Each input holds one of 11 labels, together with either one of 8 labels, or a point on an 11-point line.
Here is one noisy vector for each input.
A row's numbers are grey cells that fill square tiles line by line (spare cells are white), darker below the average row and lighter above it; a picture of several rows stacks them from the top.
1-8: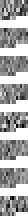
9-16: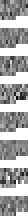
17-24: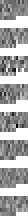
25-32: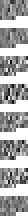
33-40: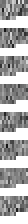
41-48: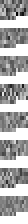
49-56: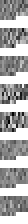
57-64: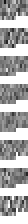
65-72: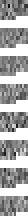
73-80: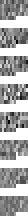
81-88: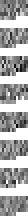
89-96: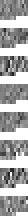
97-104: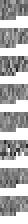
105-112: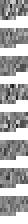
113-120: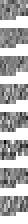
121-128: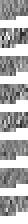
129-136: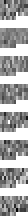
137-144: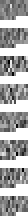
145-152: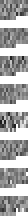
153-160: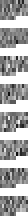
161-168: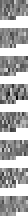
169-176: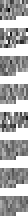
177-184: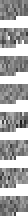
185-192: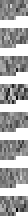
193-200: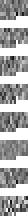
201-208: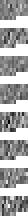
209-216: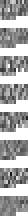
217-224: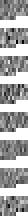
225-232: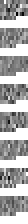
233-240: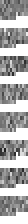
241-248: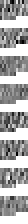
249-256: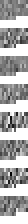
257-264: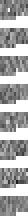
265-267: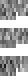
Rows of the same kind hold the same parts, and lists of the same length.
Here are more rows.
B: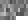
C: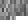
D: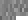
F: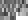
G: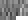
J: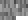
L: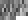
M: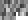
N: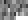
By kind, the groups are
B, C, L, M
D, F, G, J, N

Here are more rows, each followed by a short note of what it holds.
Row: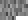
one of 8 labels and one of 11 labels
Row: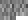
one of 8 labels and one of 11 labels
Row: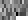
one of 8 labels and one of 11 labels
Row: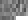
one of 11 labels and a point on an 11-point line
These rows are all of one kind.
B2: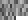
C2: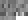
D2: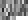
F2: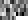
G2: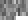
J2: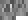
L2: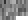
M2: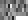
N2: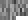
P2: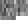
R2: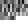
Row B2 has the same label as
M2 and N2.
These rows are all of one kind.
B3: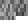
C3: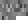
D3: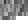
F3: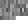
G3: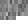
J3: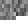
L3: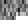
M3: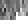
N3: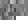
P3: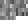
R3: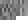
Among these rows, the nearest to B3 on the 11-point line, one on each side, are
G3 and P3.
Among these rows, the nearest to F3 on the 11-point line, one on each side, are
M3 and P3.
